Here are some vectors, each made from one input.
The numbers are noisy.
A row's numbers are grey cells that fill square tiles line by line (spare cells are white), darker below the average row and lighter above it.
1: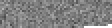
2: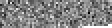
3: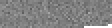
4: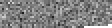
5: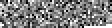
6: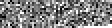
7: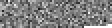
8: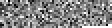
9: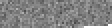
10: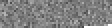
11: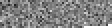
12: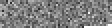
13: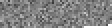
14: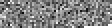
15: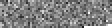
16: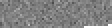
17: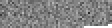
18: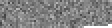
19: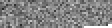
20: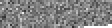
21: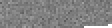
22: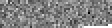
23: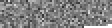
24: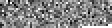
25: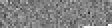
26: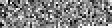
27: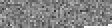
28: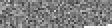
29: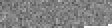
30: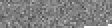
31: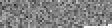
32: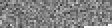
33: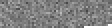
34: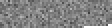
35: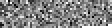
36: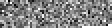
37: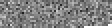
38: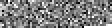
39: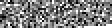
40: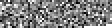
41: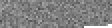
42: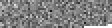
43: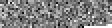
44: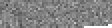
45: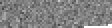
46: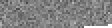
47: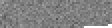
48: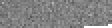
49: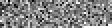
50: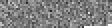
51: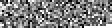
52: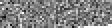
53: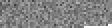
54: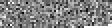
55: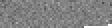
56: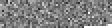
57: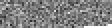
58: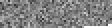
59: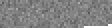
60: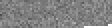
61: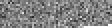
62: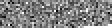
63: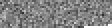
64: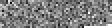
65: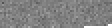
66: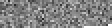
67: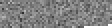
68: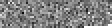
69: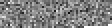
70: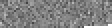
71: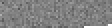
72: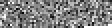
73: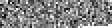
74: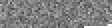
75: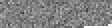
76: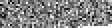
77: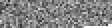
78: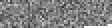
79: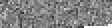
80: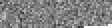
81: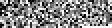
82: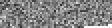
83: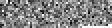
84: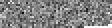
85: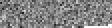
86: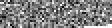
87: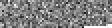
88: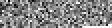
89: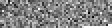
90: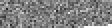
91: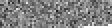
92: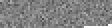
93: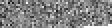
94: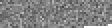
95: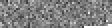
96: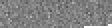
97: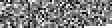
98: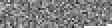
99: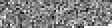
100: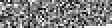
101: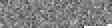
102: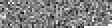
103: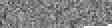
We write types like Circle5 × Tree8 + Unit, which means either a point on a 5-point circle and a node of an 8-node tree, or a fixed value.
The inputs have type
(Line3 × Line4 + Line5) × Line4 × Line4 × Line4.
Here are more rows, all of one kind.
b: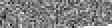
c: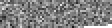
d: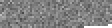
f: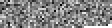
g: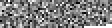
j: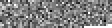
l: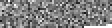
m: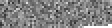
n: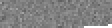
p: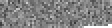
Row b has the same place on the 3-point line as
d, f, g and j.
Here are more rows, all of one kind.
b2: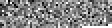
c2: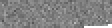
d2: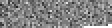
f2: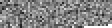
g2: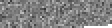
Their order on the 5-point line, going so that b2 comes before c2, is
b2, d2, f2, c2, g2.
